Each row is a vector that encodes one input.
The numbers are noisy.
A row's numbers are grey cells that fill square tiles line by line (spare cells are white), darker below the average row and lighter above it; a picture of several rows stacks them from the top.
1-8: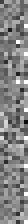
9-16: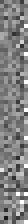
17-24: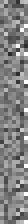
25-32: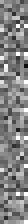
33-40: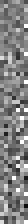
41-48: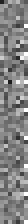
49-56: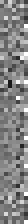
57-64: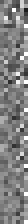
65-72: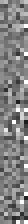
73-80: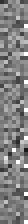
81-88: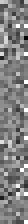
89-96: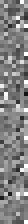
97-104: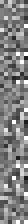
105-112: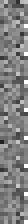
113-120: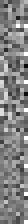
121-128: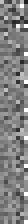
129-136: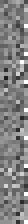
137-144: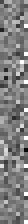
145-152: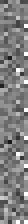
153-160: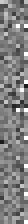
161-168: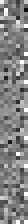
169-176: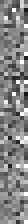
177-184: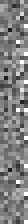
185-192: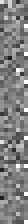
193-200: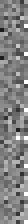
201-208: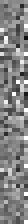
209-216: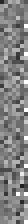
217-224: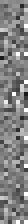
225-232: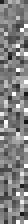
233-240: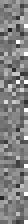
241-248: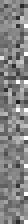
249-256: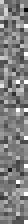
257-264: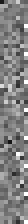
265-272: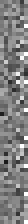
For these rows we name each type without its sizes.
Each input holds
a true/false value, together with either a label, or a point on a line.
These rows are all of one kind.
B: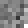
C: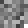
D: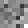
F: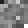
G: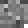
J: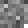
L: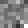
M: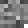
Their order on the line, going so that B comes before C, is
L, D, B, J, G, M, F, C.
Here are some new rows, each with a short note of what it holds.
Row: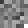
a point on a line and a true/false value
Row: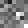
a label and a true/false value
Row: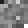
a point on a line and a true/false value
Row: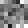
a label and a true/false value
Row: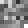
a label and a true/false value
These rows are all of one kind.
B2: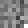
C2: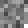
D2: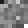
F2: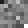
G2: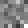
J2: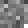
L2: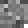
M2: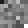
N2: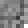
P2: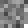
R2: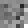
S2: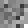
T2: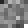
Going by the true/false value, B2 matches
N2, R2 and S2.
